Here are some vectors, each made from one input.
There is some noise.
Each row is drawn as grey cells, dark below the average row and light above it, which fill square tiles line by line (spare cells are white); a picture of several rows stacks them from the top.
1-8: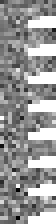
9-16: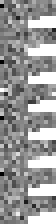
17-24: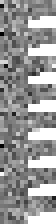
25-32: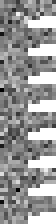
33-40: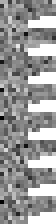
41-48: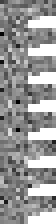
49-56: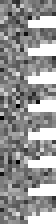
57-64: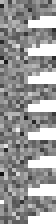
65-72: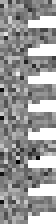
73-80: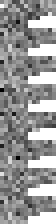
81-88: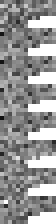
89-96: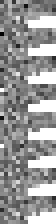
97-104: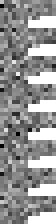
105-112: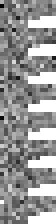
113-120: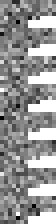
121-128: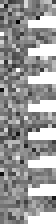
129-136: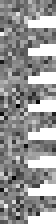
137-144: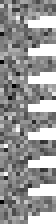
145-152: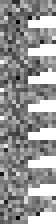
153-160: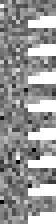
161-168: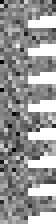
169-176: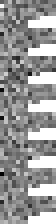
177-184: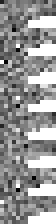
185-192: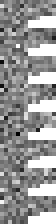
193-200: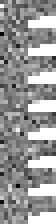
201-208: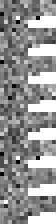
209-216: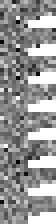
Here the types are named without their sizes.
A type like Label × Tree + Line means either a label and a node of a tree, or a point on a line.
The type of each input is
Bool × Bool × Bool + Circle × (Label + Line).
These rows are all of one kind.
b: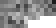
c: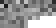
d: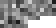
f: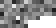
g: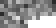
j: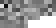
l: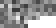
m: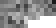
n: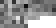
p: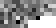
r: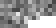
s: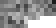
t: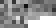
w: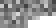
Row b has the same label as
d, m, r and s.
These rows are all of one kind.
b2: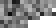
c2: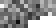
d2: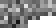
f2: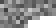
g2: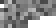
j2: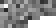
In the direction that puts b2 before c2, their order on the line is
b2, d2, f2, j2, g2, c2.
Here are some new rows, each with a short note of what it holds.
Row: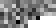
a point on a circle and a label
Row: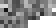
a point on a circle and a point on a line
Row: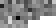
three true/false values
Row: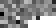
a point on a circle and a label
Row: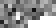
a point on a circle and a label
